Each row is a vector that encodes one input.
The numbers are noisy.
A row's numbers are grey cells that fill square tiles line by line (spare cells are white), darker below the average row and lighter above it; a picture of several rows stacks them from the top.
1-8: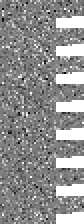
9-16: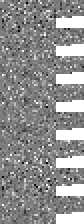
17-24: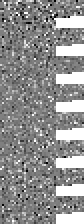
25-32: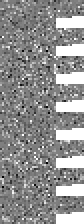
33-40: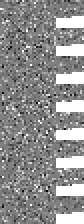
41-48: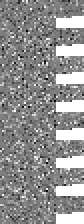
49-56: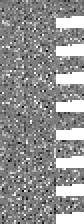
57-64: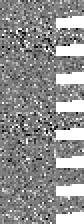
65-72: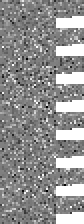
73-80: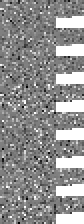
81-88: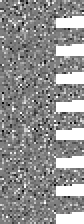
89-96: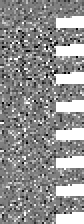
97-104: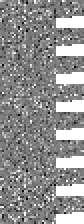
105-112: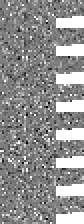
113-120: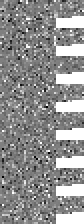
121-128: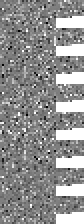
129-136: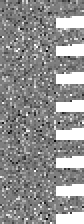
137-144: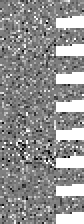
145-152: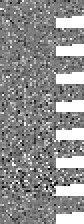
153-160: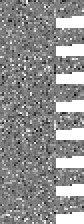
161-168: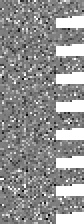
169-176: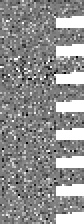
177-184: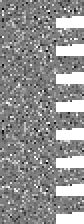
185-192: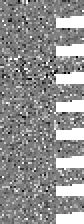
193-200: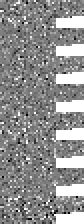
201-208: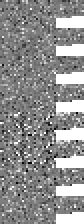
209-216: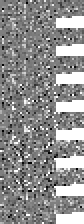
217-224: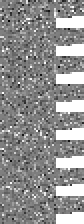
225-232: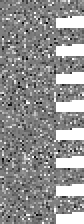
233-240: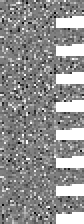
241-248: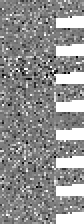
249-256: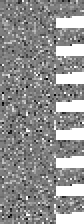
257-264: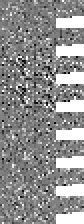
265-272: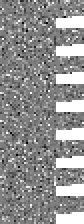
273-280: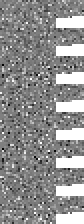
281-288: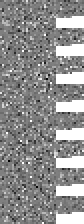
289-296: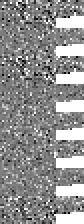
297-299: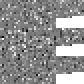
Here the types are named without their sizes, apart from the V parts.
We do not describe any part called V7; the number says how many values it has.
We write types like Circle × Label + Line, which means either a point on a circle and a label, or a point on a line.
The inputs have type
Line × List(Circle + V7).
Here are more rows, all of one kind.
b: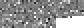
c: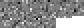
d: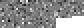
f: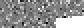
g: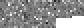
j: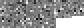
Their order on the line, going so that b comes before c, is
f, b, g, c, d, j.
